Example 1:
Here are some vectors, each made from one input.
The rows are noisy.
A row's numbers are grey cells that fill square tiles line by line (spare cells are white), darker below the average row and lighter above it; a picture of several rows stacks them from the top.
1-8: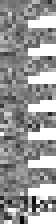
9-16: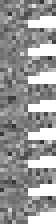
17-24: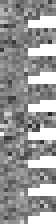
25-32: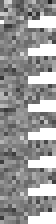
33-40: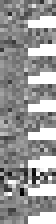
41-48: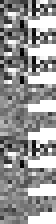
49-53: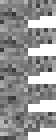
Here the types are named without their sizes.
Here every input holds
either a fixed value, or a node of a tree.
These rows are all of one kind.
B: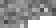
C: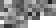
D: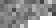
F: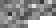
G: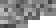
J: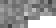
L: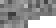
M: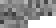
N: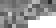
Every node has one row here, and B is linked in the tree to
D, J and L.
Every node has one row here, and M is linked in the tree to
L.
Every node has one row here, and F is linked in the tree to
D.
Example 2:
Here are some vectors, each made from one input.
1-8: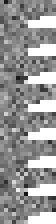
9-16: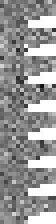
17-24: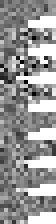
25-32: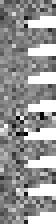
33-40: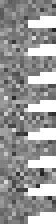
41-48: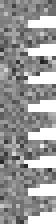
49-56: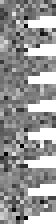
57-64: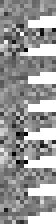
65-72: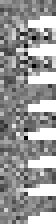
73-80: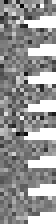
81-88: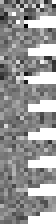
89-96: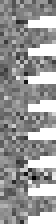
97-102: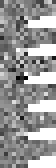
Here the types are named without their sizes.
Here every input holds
either a fixed value, or five true/false values.
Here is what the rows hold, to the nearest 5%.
About 5% of them hold a fixed value. The rest hold five true/false values.
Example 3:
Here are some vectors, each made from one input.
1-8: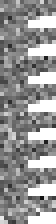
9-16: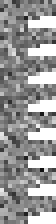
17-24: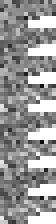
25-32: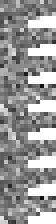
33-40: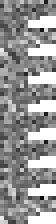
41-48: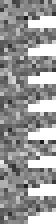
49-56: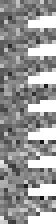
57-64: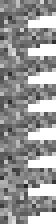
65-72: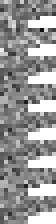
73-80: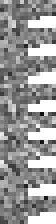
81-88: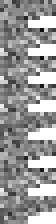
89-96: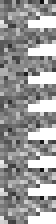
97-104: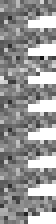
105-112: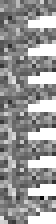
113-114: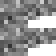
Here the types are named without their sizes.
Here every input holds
a point on a line.
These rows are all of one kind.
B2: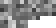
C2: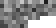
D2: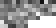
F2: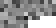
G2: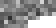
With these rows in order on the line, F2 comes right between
B2 and D2.
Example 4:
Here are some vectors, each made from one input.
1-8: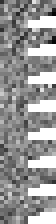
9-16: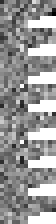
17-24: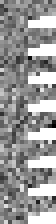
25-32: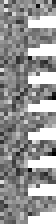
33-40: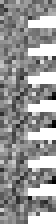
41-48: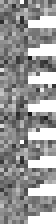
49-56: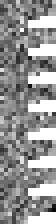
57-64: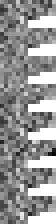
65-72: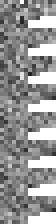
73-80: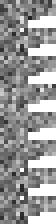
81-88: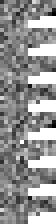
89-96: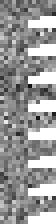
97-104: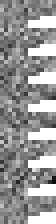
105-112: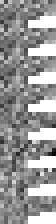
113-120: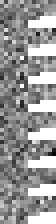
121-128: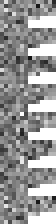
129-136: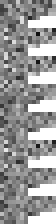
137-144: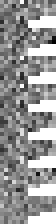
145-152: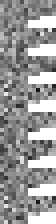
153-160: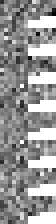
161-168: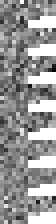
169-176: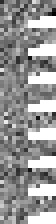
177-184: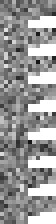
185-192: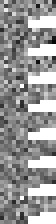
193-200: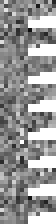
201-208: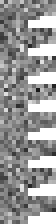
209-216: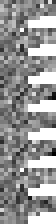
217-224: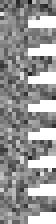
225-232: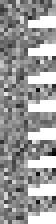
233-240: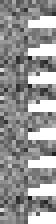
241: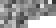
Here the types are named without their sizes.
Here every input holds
a node of a tree.
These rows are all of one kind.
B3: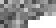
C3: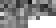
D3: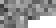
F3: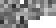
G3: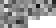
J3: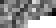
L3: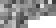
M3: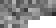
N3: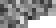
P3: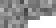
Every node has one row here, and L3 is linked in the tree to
G3 and P3.
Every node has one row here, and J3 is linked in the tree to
M3.
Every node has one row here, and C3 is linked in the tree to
M3.
